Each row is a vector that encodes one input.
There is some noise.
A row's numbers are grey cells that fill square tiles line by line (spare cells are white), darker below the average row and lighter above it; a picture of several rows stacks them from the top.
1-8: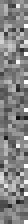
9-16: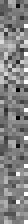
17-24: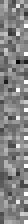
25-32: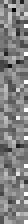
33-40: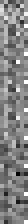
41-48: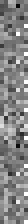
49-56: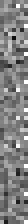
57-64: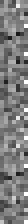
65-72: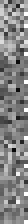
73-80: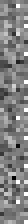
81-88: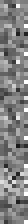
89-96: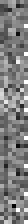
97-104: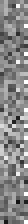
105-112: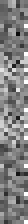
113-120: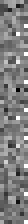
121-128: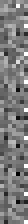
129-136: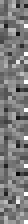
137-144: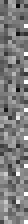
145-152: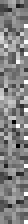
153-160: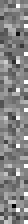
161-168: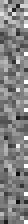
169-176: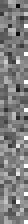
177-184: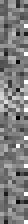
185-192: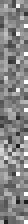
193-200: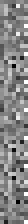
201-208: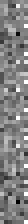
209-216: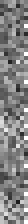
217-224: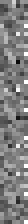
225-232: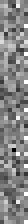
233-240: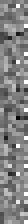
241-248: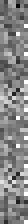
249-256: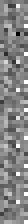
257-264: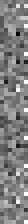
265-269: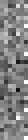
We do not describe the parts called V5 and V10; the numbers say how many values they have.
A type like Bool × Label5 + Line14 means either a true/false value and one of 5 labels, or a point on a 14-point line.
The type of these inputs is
Bool × Bool × Bool × V10 + Line6 + Line13 × V5.
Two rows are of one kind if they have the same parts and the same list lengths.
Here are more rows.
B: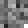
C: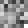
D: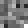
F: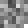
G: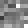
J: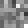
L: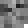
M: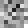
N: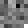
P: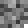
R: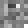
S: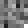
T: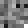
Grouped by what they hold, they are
B, D, L, N, P, S, T
C, M
F, G, J, R

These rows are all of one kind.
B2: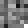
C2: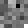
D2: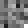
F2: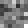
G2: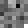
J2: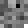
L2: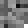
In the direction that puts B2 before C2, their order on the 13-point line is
D2, B2, L2, C2, J2, G2, F2.
